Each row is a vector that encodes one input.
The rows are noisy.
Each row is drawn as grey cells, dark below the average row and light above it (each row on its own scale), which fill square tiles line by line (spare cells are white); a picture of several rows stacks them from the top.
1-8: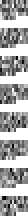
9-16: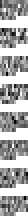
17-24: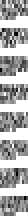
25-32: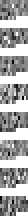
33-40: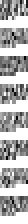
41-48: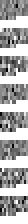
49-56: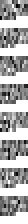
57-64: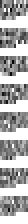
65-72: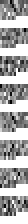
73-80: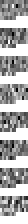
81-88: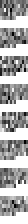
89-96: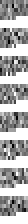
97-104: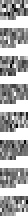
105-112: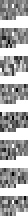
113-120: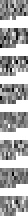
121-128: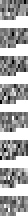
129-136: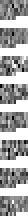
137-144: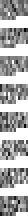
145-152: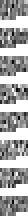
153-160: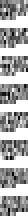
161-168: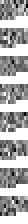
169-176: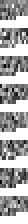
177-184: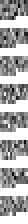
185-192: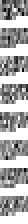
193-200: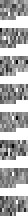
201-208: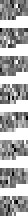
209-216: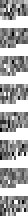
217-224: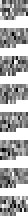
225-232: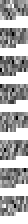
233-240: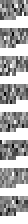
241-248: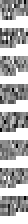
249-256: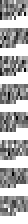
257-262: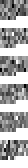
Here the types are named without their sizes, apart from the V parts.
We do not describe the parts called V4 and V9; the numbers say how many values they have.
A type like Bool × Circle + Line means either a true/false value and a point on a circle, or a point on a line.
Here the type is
Bool × Circle × (Line + V4) × V9.
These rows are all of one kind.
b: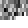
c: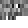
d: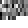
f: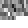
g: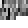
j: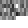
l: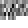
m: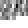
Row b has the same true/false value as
g and m.
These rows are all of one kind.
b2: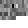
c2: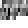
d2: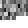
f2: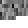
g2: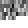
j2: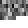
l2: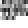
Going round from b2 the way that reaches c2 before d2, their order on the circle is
b2, c2, l2, g2, d2, j2, f2.
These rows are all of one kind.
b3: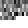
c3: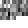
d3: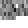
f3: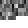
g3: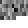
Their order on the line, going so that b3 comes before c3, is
f3, b3, c3, d3, g3.
